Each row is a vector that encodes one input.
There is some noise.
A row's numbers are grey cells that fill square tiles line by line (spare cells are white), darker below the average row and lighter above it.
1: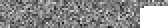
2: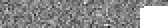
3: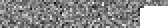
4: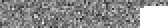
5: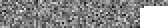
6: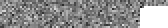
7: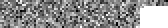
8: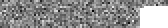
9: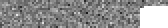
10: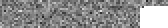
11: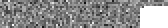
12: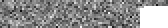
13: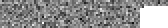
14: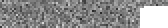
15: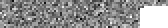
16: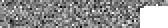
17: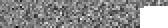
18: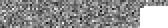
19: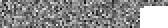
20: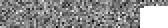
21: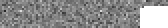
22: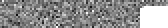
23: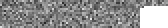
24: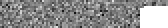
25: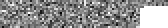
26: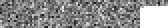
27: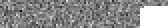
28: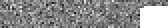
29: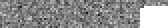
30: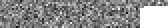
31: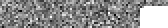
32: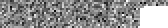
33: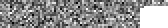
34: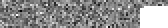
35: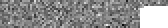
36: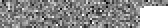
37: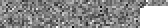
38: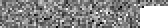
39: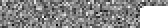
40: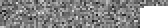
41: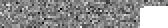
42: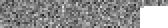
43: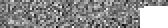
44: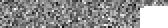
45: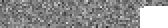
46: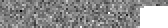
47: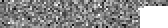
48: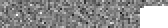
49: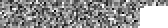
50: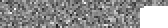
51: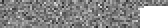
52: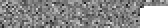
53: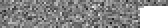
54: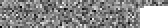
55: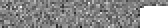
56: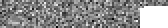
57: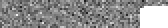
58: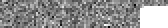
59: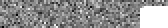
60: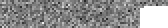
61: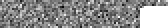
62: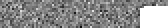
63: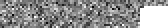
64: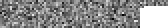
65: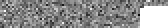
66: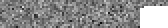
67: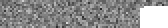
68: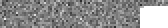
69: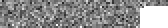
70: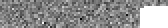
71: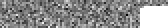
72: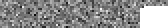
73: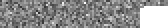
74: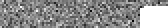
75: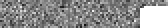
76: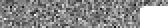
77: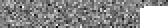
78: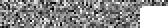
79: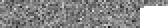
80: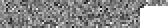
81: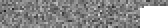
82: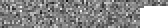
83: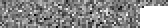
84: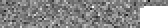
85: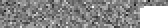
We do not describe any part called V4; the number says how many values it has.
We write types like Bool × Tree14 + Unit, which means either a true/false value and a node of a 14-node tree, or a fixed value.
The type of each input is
(Bool × Bool × Bool + Line5 × V4) × Line5.
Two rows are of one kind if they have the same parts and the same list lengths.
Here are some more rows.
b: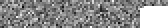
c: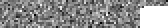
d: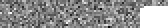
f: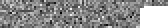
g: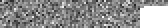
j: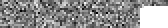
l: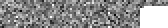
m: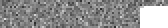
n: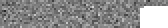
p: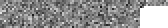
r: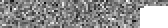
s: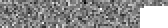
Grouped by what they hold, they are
b, f, l, p
c, d, g, j, m, n, r, s

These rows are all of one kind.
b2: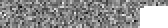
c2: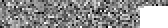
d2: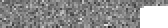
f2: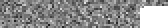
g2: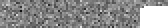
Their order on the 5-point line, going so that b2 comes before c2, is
b2, g2, c2, d2, f2.
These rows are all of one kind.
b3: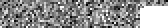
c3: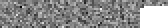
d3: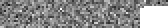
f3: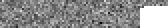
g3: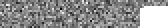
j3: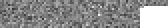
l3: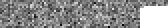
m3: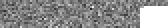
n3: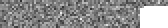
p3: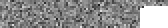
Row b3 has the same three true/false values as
g3 and l3.
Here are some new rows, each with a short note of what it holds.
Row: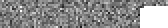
a point on each of two 5-point lines and a value of V4
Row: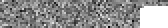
a point on a 5-point line and three true/false values
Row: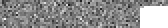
a point on a 5-point line and three true/false values
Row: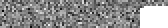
a point on a 5-point line and three true/false values
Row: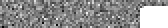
a point on each of two 5-point lines and a value of V4
